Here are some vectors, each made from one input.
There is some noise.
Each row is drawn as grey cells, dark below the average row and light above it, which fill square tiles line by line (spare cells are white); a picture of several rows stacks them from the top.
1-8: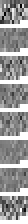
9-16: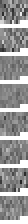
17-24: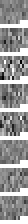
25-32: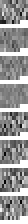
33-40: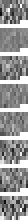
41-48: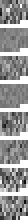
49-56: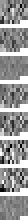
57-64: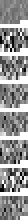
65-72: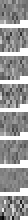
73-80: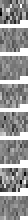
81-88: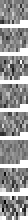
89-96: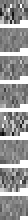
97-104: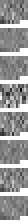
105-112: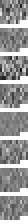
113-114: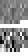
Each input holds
a list of up to two items, each one of 4 labels, a point on a 5-point line and a true/false value.
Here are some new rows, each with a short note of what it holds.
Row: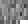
a list of one item
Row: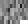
a list of one item
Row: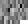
a list of one item
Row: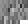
a list of one item
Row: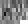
the empty list
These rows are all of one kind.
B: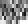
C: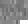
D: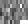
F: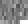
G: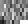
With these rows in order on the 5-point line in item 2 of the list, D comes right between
B and C.
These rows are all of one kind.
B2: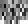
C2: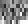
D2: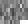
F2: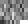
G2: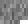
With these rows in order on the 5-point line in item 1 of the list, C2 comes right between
F2 and G2.
